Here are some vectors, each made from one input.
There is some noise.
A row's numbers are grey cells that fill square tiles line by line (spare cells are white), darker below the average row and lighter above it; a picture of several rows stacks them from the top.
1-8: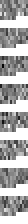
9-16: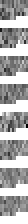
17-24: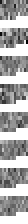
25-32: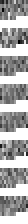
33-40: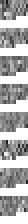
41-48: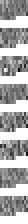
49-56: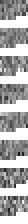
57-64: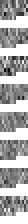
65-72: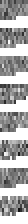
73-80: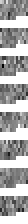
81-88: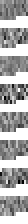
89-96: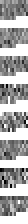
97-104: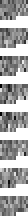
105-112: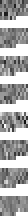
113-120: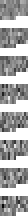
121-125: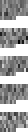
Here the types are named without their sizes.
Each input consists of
either a node of a tree, or a list of points on a line.
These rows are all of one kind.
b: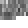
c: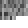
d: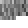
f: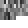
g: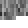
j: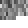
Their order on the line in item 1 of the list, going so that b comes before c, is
g, f, d, b, j, c.
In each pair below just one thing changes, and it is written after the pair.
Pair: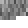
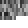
the place on the line in item 1 of the list
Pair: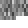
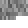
the place on the line in item 1 of the list
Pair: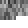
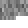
the place on the line in item 1 of the list
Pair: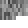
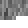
the place on the line in item 1 of the list
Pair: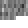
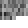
the place on the line in item 1 of the list
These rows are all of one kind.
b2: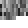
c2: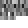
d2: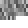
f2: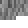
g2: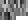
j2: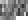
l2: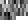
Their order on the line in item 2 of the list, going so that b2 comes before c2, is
g2, l2, b2, j2, f2, d2, c2.
